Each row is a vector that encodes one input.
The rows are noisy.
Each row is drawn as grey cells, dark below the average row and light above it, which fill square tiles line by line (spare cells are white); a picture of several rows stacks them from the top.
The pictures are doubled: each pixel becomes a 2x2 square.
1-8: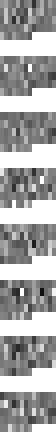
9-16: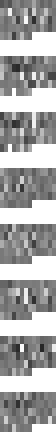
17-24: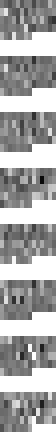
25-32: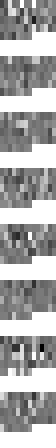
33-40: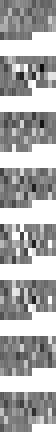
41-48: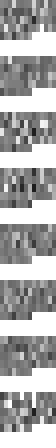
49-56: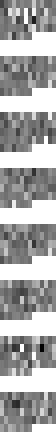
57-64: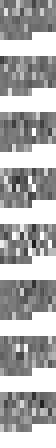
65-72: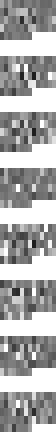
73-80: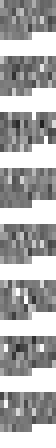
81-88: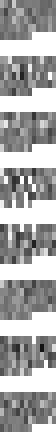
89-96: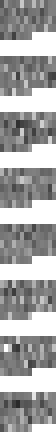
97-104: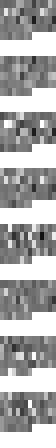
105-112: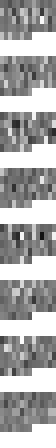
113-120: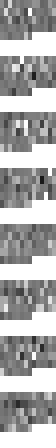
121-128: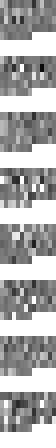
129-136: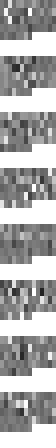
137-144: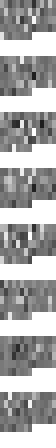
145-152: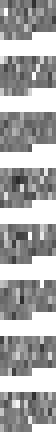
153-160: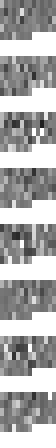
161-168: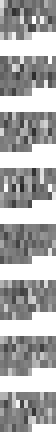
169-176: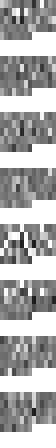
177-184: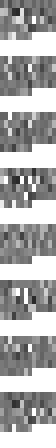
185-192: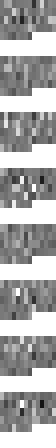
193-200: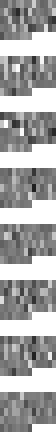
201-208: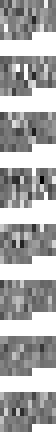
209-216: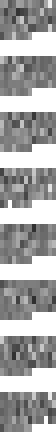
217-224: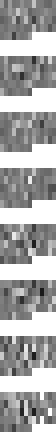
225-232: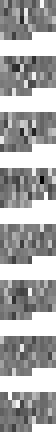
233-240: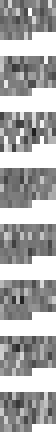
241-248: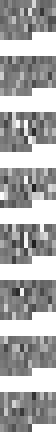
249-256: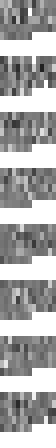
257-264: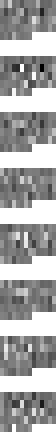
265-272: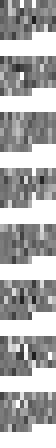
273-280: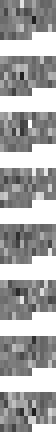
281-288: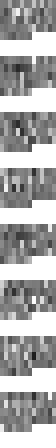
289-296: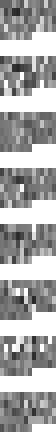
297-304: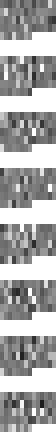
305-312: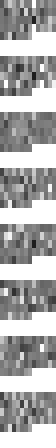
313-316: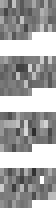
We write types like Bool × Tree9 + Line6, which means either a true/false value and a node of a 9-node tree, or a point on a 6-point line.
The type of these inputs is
(Bool × Bool × Bool + Unit) × Label10.
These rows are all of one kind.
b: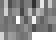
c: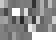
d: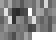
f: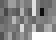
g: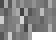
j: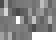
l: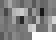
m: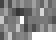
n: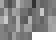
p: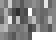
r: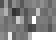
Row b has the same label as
g, j, m and r.
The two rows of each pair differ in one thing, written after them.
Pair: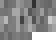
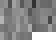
the label
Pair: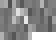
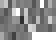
one of the three true/false values
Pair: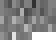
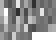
the label
